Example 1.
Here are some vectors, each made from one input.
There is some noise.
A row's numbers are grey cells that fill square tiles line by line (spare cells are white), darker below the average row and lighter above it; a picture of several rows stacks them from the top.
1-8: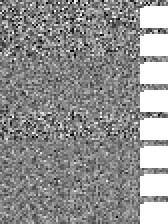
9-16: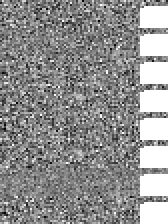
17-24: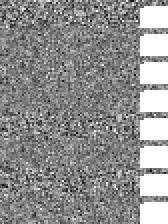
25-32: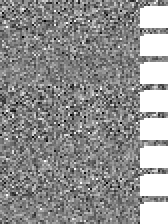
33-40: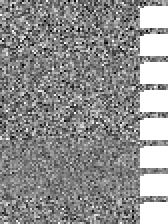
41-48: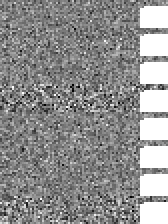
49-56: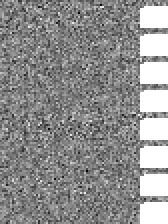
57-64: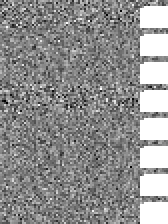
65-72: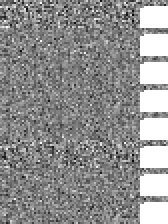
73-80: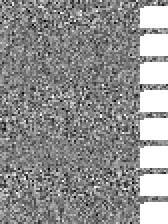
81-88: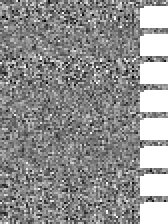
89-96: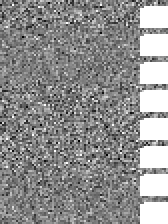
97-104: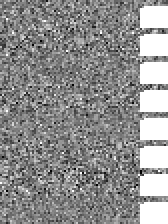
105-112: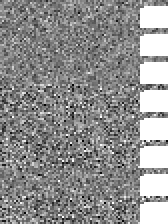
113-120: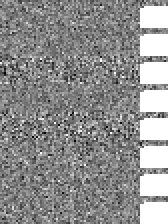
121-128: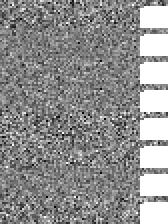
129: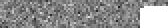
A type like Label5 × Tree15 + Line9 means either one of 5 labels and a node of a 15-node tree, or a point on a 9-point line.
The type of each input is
Bool × Bool × Bool + List2(Line3 × Line3).
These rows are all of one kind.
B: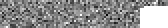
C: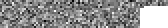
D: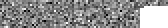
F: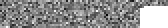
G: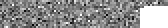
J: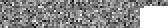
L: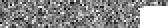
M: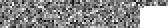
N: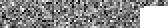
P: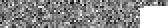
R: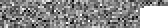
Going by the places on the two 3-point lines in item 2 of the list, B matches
G and R.
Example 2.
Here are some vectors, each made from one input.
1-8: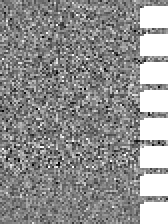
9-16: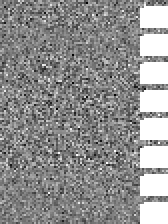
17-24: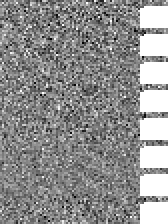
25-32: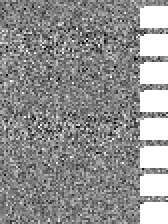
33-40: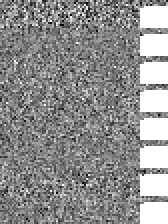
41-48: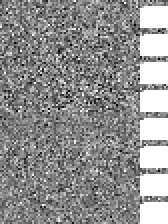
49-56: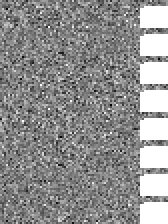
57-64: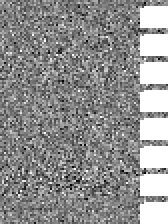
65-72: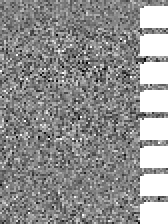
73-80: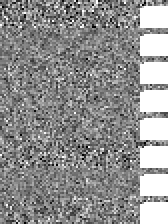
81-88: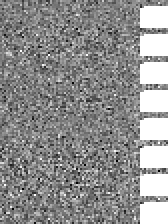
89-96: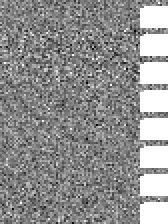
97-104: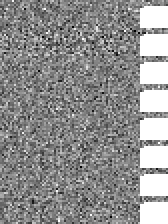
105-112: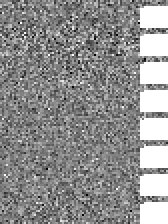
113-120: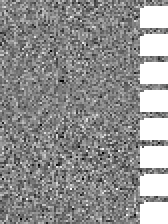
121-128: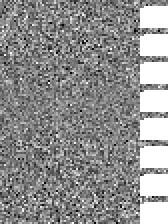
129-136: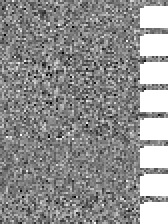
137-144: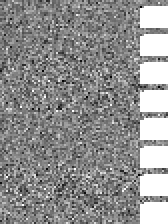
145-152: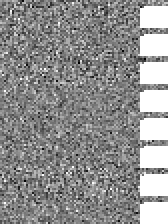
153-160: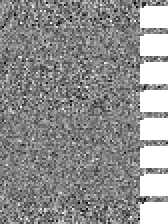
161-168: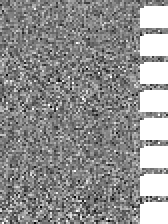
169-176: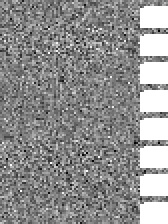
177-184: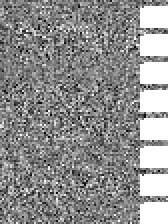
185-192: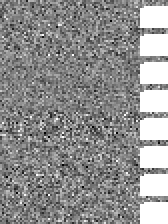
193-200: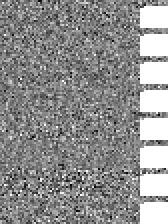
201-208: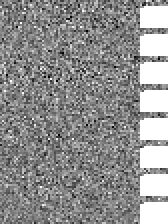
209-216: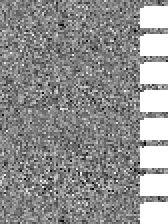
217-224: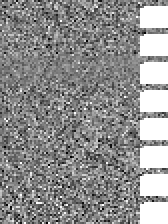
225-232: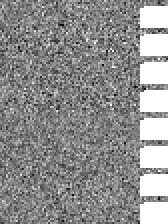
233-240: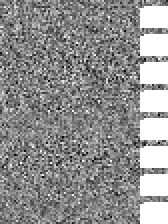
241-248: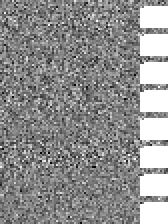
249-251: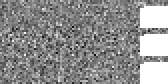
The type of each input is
(Bool × Bool × Bool + Circle20) × Line3 × Line4.
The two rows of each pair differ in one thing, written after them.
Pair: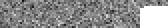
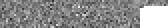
the place on the 3-point line
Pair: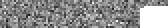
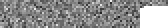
the place on the 3-point line
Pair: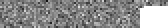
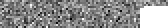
the place on the 20-point circle
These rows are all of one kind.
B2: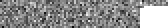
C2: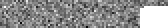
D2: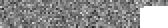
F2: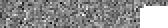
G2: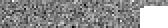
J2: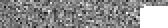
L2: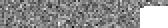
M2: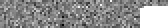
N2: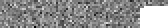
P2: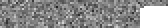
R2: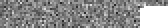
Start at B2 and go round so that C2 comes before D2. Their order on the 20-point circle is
B2, M2, F2, C2, D2, G2, P2, L2, R2, N2, J2.
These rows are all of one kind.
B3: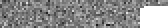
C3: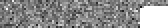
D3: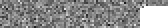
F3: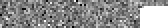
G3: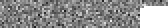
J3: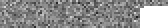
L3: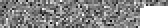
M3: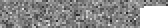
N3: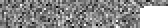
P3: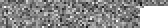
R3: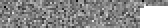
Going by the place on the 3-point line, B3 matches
D3, G3, L3 and R3.
